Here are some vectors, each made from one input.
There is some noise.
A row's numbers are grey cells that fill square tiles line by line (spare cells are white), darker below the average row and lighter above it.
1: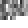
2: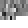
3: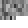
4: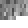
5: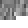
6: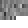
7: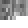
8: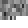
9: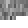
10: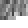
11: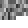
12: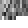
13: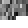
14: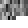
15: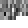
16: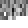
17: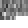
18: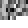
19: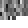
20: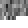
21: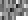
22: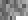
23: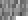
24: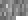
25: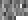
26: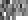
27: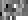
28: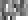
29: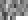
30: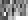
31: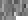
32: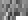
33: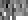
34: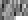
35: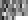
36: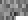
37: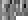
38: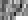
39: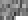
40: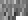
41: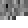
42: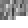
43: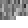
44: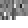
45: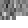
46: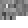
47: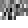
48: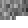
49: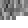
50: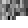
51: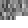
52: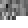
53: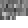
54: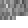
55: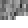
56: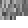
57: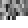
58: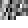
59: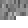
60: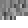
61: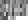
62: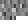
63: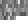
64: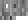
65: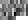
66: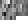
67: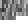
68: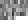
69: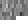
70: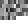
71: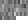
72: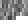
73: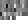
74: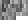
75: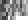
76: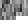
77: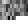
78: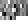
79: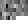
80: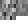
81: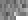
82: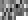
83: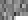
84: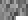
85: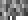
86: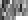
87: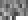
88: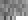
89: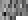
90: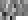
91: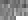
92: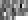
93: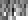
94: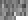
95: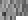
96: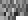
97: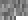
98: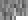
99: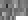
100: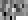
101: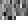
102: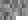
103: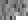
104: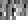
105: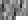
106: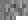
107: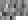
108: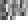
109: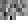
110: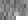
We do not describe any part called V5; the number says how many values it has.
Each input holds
a list of up to two items, each a true/false value and a value of V5.
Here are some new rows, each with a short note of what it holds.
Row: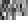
a list of two items
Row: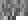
a list of two items
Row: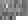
a list of one item
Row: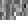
a list of one item
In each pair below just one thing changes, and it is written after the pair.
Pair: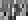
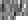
the true/false value in item 1 of the list
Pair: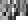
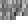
the value of V5 in item 1 of the list
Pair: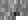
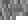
the true/false value in item 1 of the list
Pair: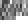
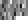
the true/false value in item 1 of the list
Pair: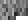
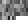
the true/false value in item 2 of the list
